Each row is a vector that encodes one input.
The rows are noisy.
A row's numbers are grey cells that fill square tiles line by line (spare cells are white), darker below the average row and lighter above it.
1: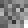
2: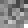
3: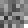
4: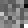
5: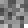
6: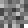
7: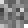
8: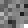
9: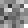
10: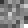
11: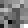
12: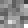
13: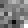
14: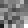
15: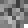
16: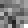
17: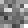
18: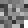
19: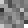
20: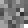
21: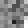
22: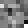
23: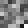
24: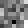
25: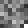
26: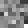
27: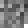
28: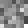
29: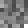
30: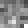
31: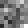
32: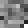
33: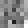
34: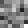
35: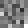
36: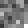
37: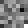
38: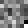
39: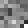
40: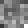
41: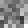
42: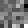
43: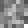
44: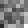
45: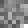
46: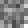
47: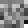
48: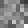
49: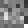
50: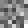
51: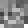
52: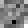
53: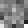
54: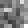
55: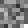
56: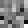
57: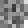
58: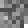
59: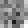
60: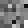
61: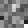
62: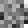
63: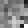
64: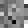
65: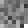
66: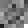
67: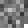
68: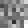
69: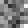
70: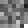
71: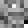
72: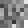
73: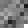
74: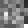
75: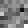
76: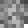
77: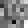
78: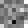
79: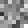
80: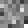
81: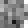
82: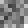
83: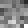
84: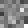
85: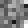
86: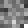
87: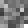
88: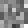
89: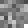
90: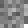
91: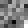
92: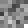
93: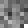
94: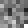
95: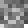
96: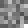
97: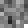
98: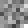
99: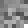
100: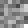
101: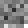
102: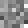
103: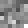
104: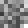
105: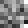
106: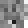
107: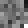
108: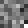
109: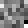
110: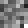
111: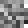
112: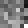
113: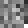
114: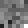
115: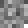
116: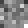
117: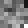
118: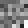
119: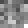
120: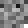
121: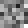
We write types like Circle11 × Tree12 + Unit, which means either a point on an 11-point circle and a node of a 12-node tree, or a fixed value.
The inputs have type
Bool × Bool × Bool × Bool × (Line5 + Line7).
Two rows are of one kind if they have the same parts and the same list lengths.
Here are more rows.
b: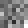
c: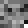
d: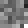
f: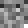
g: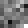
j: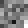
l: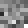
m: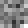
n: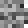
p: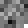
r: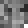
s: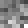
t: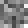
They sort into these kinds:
b, d, g, j, m, p, t
c, f, l, n, r, s

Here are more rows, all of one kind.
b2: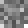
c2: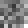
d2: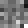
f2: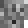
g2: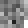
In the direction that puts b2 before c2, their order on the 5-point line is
f2, g2, b2, d2, c2.
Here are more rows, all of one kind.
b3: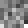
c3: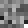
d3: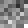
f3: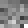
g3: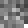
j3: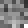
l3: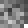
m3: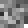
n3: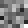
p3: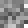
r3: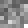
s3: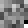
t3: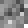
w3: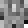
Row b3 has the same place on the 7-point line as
d3, g3 and l3.
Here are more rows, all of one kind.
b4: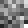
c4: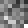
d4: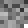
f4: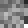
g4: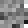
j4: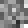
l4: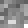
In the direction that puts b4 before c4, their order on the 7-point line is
b4, g4, j4, c4, d4, f4, l4.
